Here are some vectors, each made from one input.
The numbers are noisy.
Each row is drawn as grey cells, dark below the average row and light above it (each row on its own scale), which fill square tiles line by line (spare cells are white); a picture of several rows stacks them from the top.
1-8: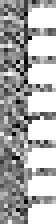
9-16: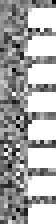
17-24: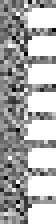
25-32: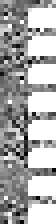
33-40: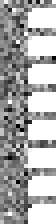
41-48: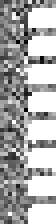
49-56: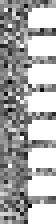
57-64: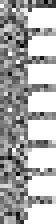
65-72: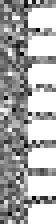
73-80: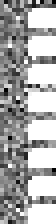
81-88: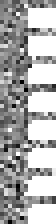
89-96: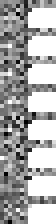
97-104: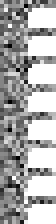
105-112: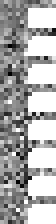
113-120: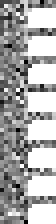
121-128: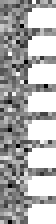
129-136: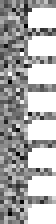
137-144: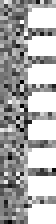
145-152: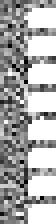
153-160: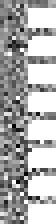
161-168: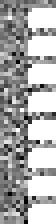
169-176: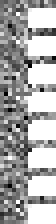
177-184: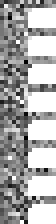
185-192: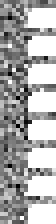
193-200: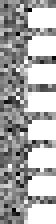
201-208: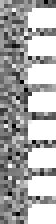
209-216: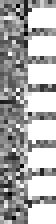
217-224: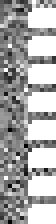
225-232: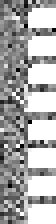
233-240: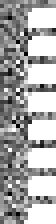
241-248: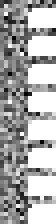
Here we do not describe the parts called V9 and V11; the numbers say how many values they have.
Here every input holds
a value of V9, together with either one of 8 labels, or four true/false values and a value of V11.
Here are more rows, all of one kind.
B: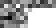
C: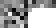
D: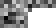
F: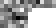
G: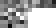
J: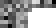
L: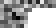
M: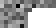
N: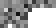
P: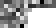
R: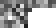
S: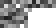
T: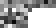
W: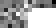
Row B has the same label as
F, R and S.
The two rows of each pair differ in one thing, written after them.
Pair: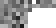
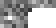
one of the four true/false values
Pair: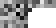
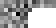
one of the four true/false values
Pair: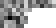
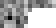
the value of V11
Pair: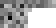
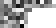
one of the four true/false values
